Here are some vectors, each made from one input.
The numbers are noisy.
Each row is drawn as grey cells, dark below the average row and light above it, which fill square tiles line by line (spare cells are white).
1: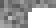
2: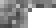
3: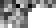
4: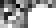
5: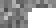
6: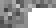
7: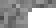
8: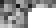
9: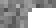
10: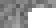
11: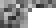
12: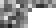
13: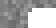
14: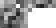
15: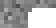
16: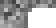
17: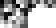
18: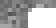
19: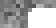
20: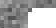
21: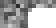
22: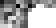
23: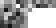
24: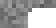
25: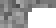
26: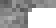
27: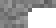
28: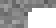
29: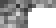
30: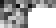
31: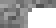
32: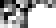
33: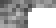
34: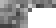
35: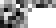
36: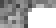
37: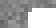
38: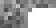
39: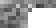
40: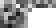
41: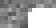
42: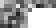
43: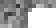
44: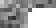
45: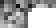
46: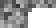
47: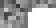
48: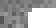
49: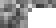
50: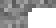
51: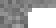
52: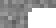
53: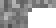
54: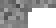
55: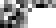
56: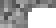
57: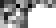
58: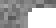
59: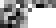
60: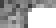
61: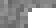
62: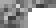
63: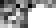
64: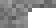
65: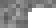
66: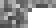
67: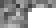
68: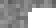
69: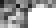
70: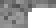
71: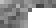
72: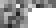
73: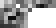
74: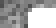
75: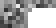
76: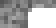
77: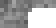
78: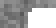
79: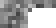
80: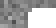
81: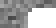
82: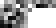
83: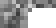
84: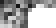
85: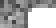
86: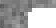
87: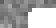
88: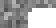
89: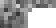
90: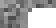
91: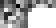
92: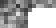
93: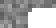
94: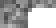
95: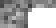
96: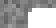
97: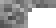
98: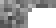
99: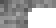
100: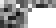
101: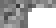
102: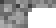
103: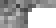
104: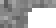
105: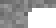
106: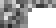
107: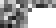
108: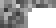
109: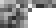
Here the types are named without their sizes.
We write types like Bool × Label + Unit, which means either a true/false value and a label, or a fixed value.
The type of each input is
Bool × (Line + Tree).
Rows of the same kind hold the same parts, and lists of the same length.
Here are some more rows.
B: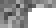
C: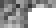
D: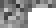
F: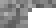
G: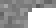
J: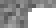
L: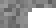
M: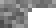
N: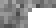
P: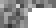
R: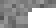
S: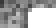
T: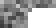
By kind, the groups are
B, C, J, M, S, T
D, F, G, L, N, P, R

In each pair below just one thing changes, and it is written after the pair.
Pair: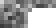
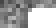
the true/false value
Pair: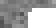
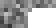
the true/false value
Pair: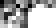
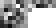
the true/false value
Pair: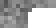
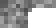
the node of the tree
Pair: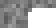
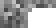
the true/false value
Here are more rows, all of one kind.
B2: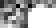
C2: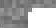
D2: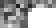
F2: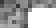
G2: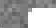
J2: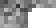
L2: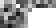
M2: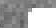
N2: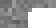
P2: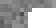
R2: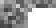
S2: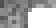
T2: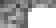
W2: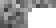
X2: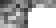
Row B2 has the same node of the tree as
D2, G2, M2 and W2.
